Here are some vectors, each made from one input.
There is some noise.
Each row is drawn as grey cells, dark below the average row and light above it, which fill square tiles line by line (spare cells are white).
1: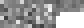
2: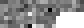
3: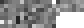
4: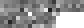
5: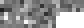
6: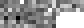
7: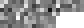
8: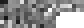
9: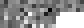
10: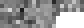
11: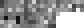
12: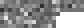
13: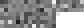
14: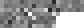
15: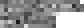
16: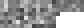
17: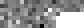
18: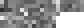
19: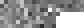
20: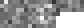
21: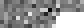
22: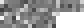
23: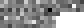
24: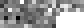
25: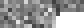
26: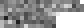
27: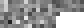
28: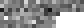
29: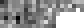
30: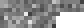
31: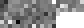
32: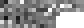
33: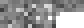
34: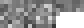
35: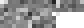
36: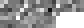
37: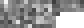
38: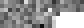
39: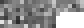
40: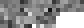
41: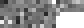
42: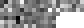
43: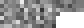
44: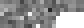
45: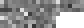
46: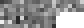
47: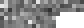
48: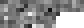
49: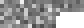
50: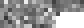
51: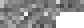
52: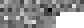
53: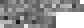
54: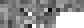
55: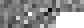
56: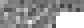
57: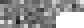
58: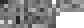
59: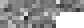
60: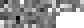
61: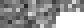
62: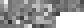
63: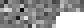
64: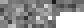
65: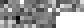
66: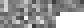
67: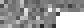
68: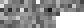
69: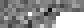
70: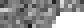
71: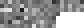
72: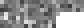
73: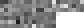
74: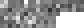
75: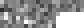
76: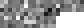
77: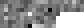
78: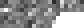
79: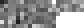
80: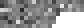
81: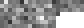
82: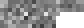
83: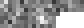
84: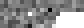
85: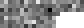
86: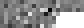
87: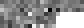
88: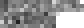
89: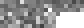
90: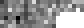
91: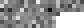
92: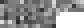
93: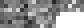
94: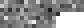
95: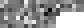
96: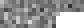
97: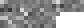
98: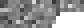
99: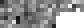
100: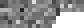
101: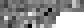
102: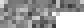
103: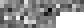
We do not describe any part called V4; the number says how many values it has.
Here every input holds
a value of V4, together with either a node of a 7-node tree, or three true/false values.
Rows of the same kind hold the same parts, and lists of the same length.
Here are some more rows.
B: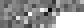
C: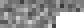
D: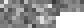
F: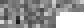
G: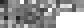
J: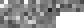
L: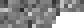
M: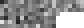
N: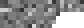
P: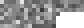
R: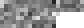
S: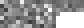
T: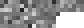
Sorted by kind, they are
B, C, F, J, M, R
D, G, L, N, P, S, T

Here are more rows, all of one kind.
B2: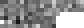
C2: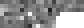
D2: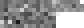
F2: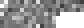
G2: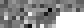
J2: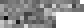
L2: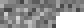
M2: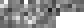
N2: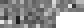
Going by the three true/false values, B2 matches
C2, F2 and N2.
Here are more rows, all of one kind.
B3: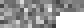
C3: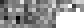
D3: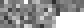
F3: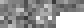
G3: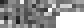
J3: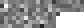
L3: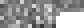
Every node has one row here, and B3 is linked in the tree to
J3 and L3.
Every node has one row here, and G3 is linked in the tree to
D3.
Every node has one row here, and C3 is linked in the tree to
F3 and L3.
